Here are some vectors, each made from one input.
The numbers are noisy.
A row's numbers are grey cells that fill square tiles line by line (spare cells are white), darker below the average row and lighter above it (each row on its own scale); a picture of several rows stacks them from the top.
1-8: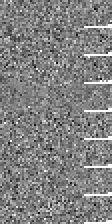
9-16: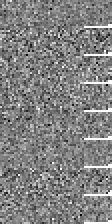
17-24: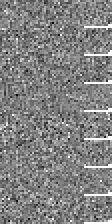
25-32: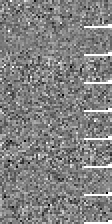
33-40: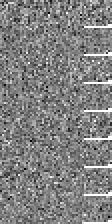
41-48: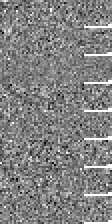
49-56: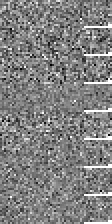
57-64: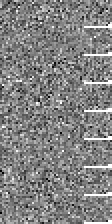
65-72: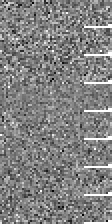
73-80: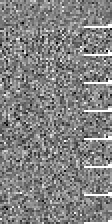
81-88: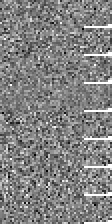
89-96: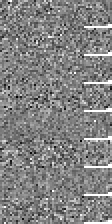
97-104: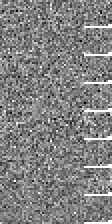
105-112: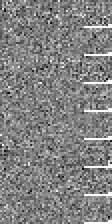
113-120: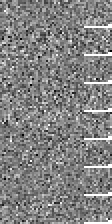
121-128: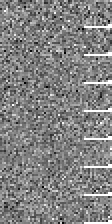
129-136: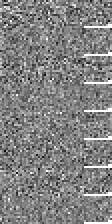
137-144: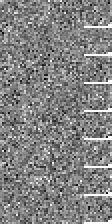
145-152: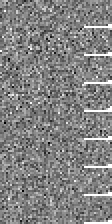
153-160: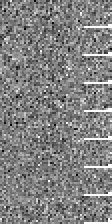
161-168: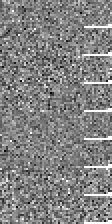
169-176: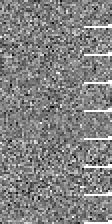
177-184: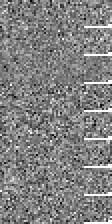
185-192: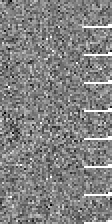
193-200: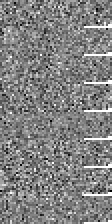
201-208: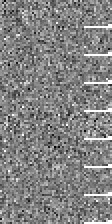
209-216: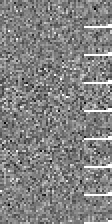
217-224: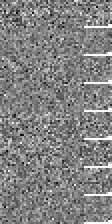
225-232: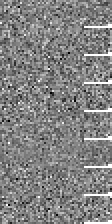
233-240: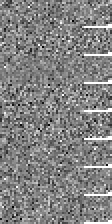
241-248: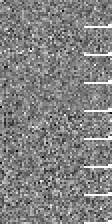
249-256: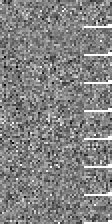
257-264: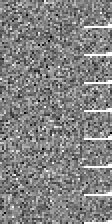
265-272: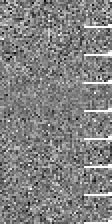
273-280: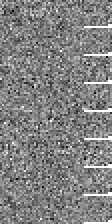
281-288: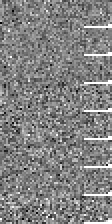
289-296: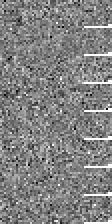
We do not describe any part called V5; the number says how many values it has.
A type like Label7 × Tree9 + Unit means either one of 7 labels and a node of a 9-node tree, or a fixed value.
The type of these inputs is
Bool × (Circle10 + Line9) × Tree10 × V5.
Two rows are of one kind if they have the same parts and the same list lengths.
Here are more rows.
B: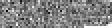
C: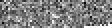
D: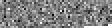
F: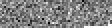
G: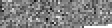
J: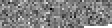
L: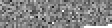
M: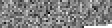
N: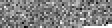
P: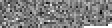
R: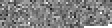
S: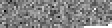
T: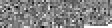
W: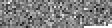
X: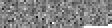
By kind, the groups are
B, G, M, T
C, D, F, J, L, N, P, R, S, W, X

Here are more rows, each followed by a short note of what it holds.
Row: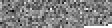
a point on a 10-point circle, a node of a 10-node tree, a true/false value and a value of V5
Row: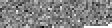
a point on a 9-point line, a node of a 10-node tree, a true/false value and a value of V5
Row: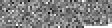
a point on a 9-point line, a node of a 10-node tree, a true/false value and a value of V5
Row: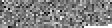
a point on a 9-point line, a node of a 10-node tree, a true/false value and a value of V5
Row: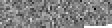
a point on a 9-point line, a node of a 10-node tree, a true/false value and a value of V5
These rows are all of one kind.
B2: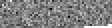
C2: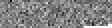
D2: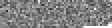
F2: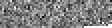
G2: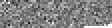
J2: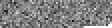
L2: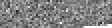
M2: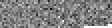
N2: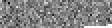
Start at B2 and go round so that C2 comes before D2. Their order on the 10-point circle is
B2, F2, J2, G2, L2, M2, C2, N2, D2.
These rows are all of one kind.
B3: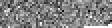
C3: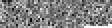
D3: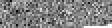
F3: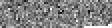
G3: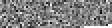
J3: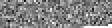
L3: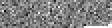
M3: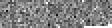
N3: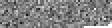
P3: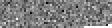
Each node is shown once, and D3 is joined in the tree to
B3.
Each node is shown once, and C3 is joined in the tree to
M3.
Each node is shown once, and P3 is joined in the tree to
B3, F3 and G3.
